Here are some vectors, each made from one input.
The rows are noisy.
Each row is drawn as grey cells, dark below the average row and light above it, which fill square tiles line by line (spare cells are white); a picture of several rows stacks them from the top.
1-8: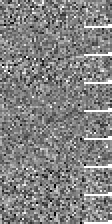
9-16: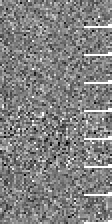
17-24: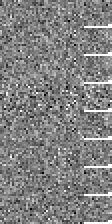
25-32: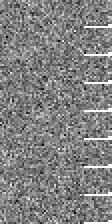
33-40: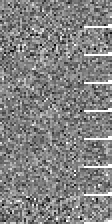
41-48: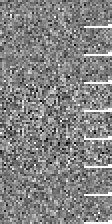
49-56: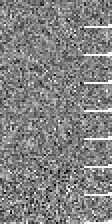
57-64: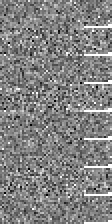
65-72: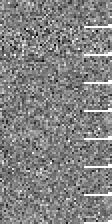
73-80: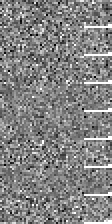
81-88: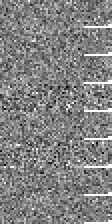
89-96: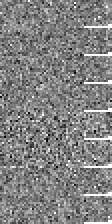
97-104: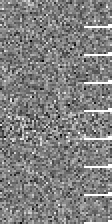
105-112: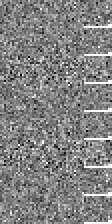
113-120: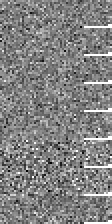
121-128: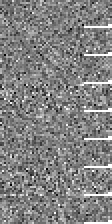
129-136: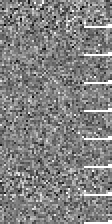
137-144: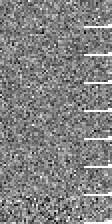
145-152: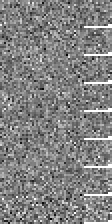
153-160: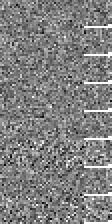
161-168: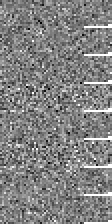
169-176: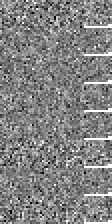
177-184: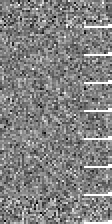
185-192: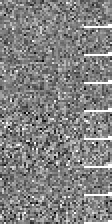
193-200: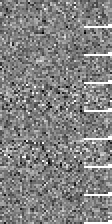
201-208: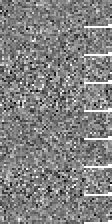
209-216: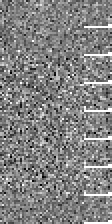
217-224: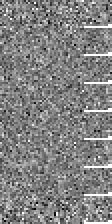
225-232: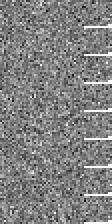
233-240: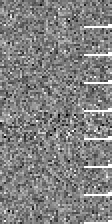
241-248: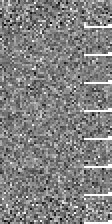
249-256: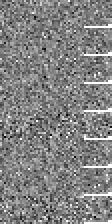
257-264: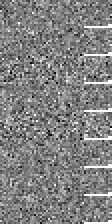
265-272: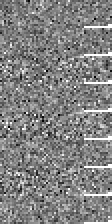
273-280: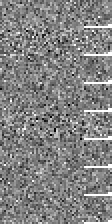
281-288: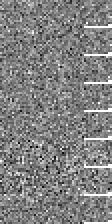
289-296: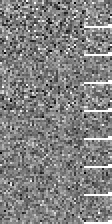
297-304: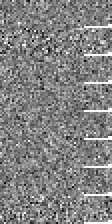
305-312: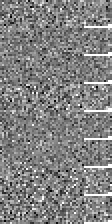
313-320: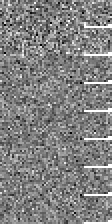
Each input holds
one of 4 labels, together with either a point on an 11-point circle and two labels (each one of 4), or a node of a 9-node tree.
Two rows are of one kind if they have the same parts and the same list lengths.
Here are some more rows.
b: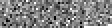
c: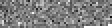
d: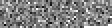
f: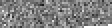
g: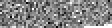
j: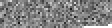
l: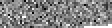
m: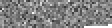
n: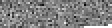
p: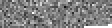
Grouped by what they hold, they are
b, d, g, l
c, f, j, m, n, p

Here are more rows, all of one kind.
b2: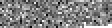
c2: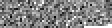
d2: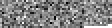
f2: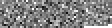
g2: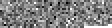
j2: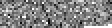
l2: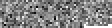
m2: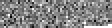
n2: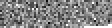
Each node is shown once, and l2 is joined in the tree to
d2.
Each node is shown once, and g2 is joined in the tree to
n2.
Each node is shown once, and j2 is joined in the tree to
c2 and f2.
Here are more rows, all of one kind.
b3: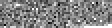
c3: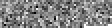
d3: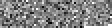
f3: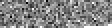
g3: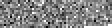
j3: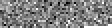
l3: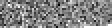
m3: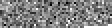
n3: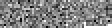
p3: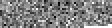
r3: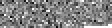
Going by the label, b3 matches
f3 and l3.
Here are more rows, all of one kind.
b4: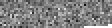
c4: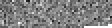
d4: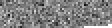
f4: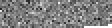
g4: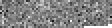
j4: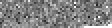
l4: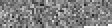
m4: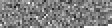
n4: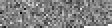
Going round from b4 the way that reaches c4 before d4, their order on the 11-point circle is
b4, c4, n4, d4, m4, l4, g4, j4, f4.
